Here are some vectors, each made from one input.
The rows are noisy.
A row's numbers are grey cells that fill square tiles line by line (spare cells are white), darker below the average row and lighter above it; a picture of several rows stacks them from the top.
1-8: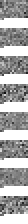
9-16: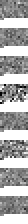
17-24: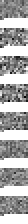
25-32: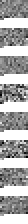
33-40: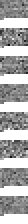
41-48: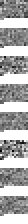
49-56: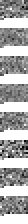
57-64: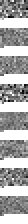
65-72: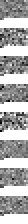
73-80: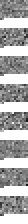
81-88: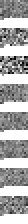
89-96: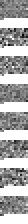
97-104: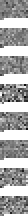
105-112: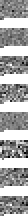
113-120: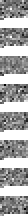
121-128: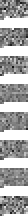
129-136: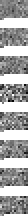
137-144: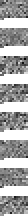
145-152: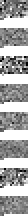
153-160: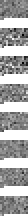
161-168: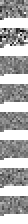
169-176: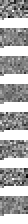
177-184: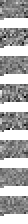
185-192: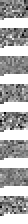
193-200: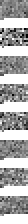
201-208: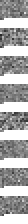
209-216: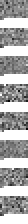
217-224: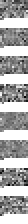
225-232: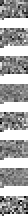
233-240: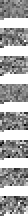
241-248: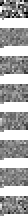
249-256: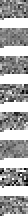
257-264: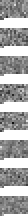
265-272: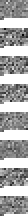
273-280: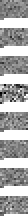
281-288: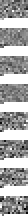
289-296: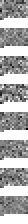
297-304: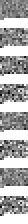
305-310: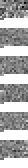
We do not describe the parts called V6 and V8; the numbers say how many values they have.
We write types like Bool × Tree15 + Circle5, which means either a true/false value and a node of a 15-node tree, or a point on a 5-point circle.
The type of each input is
(Bool × Bool × Bool × Bool + V6) × Line4 × Line4 × V8 + List2(Line5).
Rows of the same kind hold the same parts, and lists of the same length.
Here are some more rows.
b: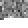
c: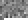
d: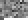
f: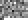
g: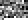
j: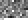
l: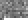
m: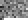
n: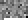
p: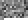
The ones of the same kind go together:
b, d, f, n
c, l, m
g
j
p

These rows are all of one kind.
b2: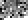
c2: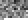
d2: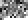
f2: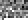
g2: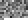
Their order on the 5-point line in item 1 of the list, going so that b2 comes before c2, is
b2, f2, c2, d2, g2.
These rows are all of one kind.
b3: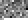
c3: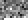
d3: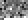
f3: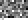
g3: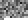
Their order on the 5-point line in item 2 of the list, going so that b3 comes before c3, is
b3, g3, c3, d3, f3.
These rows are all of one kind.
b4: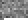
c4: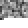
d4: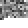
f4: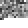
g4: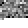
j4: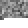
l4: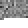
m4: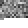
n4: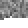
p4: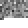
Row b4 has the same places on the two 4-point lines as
c4, j4, m4 and n4.
